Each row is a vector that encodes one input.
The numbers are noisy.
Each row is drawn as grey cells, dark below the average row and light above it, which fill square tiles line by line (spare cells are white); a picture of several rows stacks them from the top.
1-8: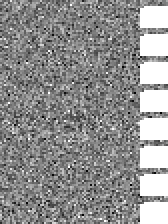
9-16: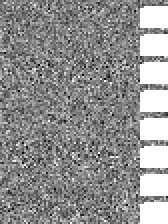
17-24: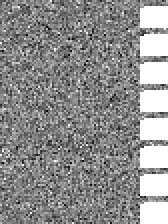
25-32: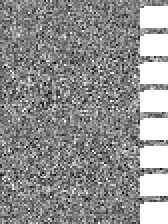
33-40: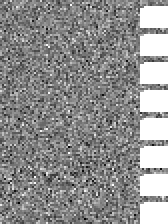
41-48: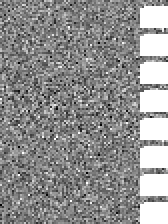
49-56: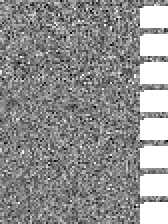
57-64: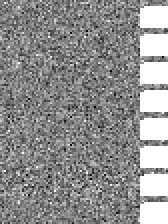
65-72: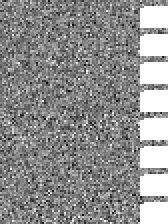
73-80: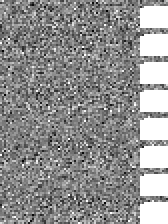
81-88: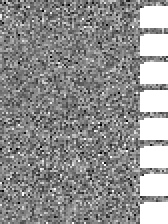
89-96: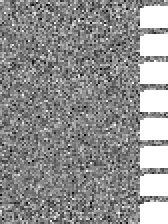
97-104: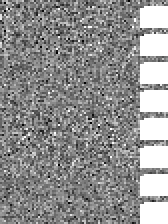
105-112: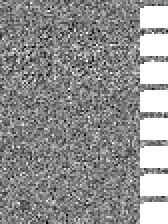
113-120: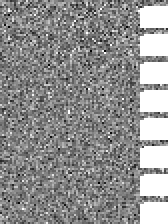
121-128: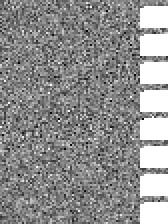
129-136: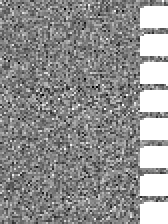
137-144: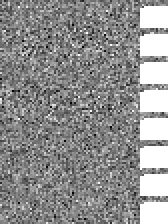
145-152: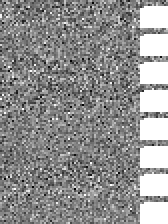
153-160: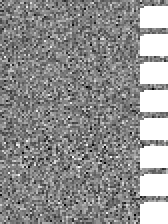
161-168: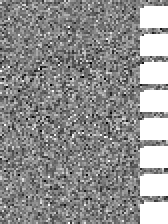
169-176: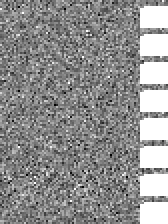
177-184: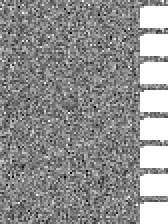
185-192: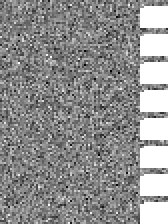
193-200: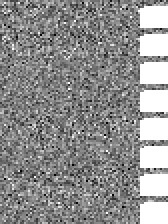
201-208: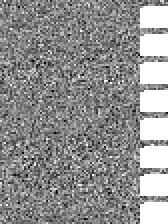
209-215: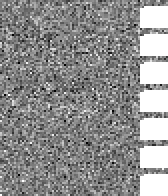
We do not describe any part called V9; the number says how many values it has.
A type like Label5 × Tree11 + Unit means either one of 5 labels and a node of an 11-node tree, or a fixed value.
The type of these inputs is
Bool × Bool × Bool × Line6 + Line7 × (Line7 + V9).
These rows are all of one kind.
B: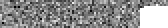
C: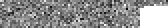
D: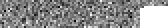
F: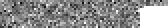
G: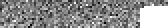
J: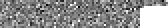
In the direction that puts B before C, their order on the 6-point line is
G, D, B, J, C, F.
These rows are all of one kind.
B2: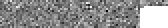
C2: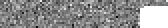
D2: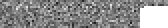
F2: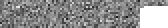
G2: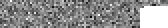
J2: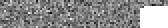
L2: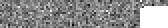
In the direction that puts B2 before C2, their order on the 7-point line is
F2, B2, C2, D2, L2, J2, G2.
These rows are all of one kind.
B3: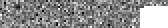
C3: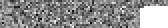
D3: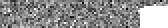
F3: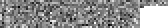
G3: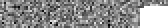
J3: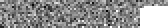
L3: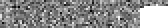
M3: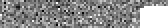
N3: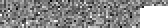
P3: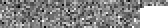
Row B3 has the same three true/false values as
M3 and N3.
